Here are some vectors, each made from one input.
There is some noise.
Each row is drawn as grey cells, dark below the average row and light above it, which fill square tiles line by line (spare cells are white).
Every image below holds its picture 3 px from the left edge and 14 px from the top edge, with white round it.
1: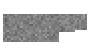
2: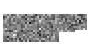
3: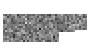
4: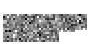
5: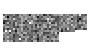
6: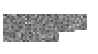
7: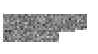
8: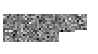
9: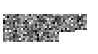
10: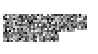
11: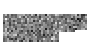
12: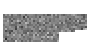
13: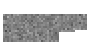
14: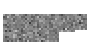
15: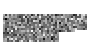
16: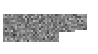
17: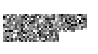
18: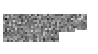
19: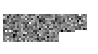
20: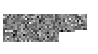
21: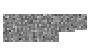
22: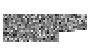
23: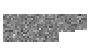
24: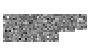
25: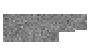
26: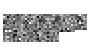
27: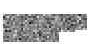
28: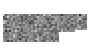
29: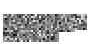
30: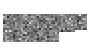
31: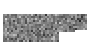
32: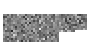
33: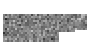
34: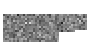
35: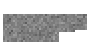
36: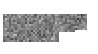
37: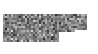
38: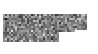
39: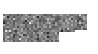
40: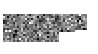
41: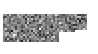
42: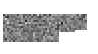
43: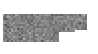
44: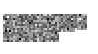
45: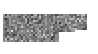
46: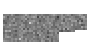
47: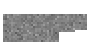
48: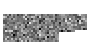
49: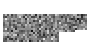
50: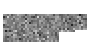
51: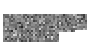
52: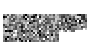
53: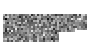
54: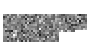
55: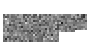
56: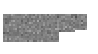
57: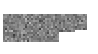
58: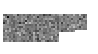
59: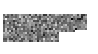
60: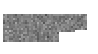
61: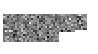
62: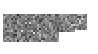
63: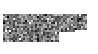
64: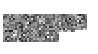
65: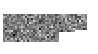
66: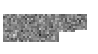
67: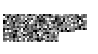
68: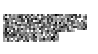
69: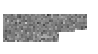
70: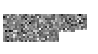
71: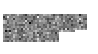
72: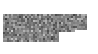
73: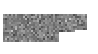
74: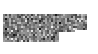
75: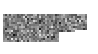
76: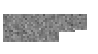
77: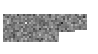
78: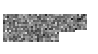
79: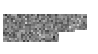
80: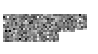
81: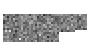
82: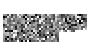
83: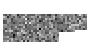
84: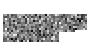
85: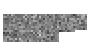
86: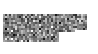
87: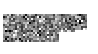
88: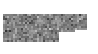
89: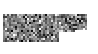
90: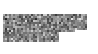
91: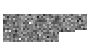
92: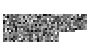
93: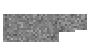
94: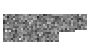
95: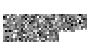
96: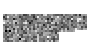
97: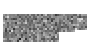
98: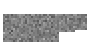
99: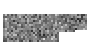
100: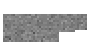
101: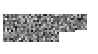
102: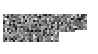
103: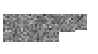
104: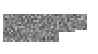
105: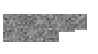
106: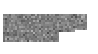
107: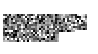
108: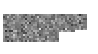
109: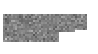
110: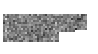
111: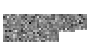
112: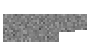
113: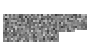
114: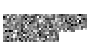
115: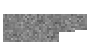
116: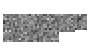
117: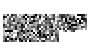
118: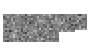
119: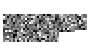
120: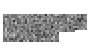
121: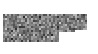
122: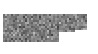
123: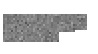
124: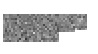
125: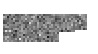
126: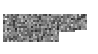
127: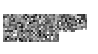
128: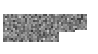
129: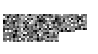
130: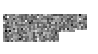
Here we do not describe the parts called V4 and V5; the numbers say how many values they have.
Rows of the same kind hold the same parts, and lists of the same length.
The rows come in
3 kinds.
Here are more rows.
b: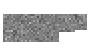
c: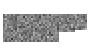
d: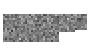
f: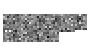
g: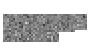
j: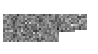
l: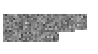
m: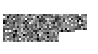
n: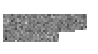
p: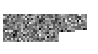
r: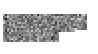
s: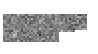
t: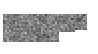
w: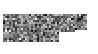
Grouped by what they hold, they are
b, f, m, s, t
c, g, j, l, n
d, p, r, w

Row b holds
a point on a 7-point line, three true/false values and a value of V5.
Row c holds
a point on a 7-point line and a value of V4.
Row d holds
a point on a 7-point line and a value of V5.
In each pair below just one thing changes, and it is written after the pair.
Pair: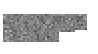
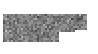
the value of V5
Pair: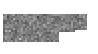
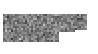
one of the three true/false values
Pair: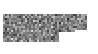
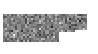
the place on the 7-point line
